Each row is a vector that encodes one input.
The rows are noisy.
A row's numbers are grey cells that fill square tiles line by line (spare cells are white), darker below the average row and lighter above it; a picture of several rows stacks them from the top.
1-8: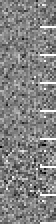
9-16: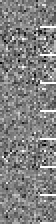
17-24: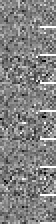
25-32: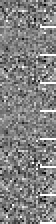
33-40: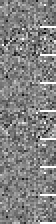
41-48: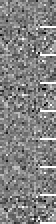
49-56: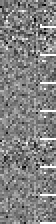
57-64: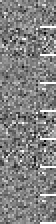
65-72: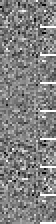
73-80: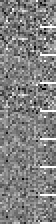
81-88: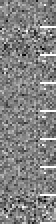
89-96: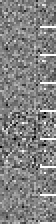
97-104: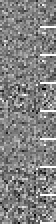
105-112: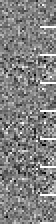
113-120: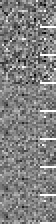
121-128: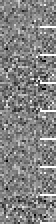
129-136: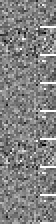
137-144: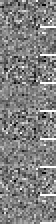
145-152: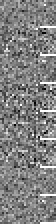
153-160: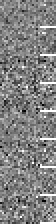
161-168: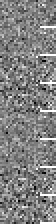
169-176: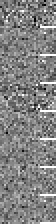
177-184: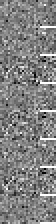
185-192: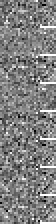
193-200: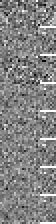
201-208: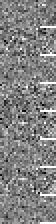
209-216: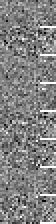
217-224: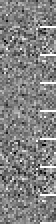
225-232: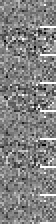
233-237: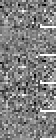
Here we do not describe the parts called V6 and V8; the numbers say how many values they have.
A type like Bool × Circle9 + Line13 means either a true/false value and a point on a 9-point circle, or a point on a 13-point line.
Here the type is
List3(Line4) + V6 × V8 × V8.
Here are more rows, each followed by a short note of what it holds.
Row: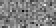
a list of three items
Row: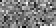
the empty list
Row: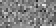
a list of one item
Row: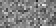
a list of one item
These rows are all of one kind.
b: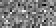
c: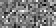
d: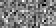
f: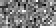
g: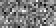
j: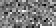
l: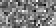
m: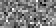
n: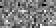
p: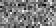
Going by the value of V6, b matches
c, g and j.
